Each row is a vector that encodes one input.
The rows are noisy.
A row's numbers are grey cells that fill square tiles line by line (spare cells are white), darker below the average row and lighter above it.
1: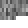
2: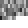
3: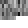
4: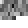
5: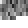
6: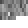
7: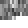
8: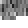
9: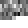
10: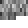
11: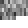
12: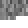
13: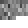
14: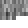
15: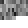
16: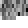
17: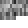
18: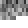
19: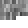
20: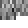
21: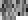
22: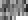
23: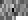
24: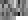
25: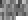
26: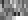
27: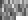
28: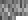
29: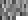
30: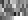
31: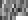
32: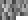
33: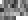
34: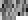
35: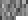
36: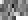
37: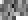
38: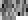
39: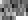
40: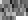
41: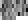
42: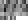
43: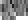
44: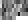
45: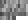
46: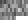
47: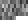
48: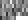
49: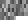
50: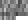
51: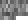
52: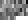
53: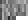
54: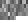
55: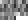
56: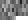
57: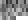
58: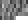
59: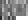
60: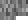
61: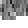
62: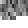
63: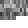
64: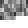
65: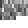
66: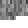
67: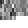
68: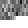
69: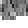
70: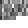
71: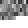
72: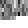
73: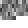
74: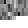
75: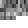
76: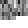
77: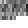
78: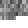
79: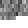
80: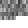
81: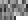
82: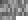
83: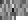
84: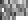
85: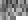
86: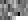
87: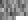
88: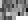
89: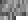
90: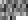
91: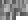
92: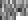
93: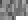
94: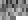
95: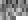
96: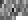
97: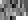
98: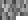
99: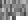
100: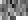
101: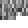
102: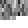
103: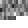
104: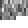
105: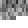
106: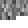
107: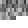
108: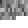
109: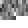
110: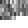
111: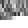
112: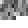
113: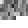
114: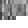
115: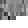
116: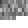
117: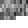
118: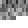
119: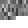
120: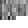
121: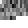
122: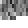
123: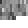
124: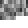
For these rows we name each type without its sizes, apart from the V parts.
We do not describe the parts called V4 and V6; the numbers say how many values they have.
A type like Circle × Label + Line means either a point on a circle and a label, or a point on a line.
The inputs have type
(Bool × V4 + Unit) × Circle × V6.
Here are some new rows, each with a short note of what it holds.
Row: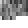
a point on a circle and a value of V6
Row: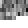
a point on a circle and a value of V6
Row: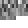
a point on a circle and a value of V6
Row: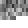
a point on a circle and a value of V6
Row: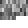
a point on a circle, a true/false value, a value of V4 and a value of V6
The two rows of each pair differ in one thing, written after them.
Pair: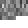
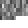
the true/false value
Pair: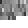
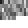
the place on the circle
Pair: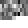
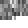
the place on the circle
